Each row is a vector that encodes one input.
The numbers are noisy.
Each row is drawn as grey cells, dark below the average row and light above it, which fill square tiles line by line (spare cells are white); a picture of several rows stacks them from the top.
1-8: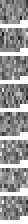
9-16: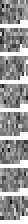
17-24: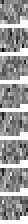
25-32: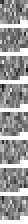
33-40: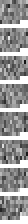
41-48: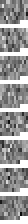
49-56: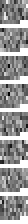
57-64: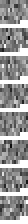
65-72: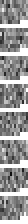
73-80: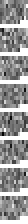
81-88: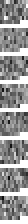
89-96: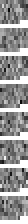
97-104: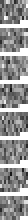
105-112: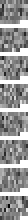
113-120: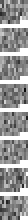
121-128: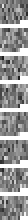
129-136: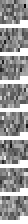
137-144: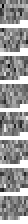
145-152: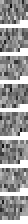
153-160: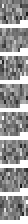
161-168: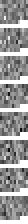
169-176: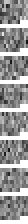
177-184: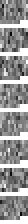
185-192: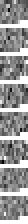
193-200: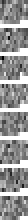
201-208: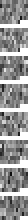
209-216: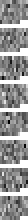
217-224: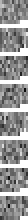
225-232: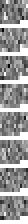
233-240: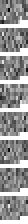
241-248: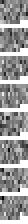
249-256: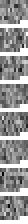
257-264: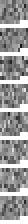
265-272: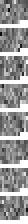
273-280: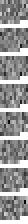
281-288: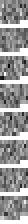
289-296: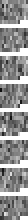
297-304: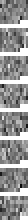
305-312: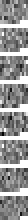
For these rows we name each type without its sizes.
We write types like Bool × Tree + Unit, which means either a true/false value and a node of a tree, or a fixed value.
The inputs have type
(Bool × Bool × Bool × Bool + Unit) × Line.
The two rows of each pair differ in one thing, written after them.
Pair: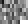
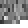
the place on the line
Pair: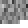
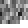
the place on the line
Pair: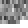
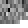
the place on the line
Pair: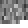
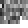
the place on the line
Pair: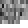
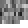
the place on the line
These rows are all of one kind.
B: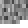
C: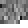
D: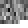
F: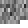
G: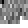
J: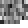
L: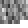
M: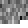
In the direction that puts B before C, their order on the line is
G, L, B, F, M, C, D, J.
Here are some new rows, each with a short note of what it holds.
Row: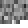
a point on a line and four true/false values
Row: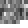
a point on a line and four true/false values
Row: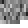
a point on a line
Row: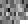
a point on a line and four true/false values
